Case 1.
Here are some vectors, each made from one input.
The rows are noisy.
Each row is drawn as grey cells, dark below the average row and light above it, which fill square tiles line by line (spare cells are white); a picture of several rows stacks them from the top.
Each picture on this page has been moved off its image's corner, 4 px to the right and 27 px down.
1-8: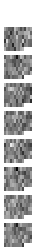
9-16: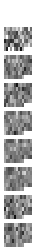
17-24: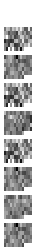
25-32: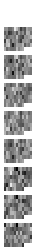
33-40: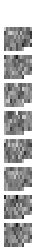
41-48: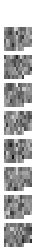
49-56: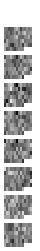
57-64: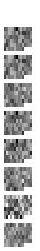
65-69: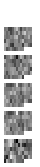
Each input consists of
a list of up to two points on a 7-point line.
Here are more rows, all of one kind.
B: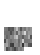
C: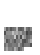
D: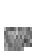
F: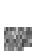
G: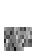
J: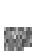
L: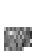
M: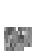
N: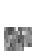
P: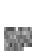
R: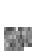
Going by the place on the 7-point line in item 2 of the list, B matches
L and P.
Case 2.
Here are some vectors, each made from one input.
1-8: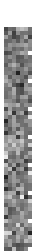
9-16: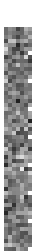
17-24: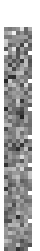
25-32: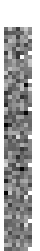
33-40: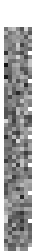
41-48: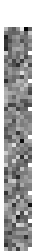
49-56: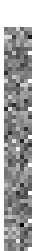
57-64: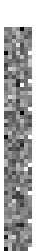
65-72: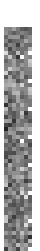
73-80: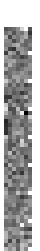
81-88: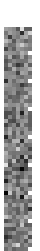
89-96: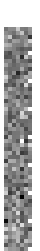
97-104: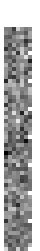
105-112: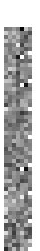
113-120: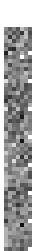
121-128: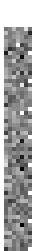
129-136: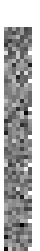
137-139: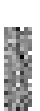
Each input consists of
a node of each of two 12-node trees.
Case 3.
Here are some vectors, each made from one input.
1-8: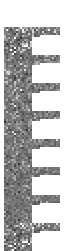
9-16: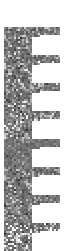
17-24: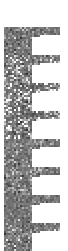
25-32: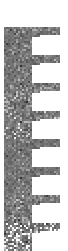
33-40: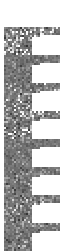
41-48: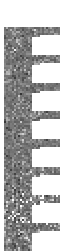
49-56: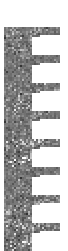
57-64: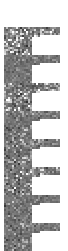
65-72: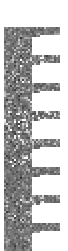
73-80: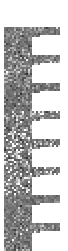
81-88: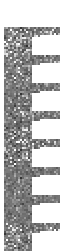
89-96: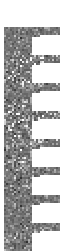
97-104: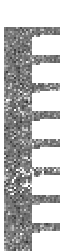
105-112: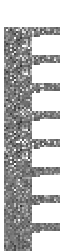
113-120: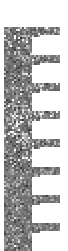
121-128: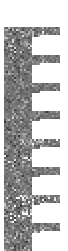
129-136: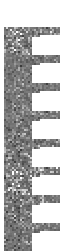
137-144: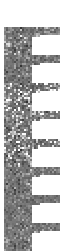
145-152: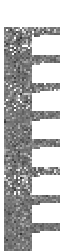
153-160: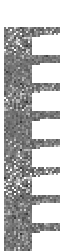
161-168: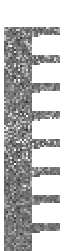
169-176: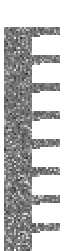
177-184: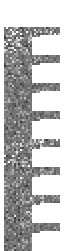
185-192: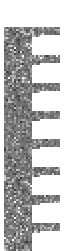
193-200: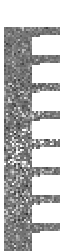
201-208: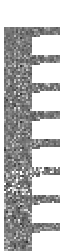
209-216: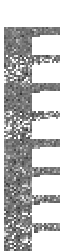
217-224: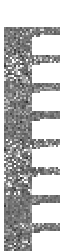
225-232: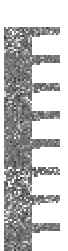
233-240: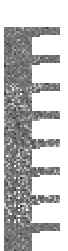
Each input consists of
either a point on an 11-point circle, or one of 7 labels.
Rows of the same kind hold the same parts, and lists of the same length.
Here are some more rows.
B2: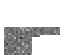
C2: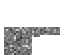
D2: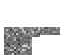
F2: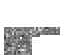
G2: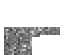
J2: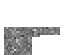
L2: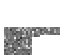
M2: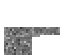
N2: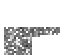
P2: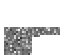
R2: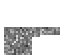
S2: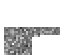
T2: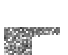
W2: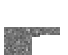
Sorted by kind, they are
B2, C2, D2, F2, G2, J2, L2, N2, P2, W2
M2, R2, S2, T2

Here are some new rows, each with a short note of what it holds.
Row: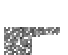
a point on an 11-point circle
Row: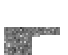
one of 7 labels
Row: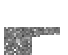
a point on an 11-point circle
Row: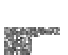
a point on an 11-point circle
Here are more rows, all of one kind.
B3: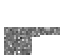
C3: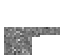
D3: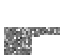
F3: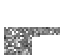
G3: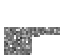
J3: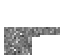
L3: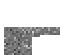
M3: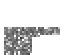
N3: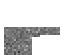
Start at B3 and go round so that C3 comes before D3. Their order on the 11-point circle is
B3, M3, C3, J3, L3, D3, N3, G3, F3.
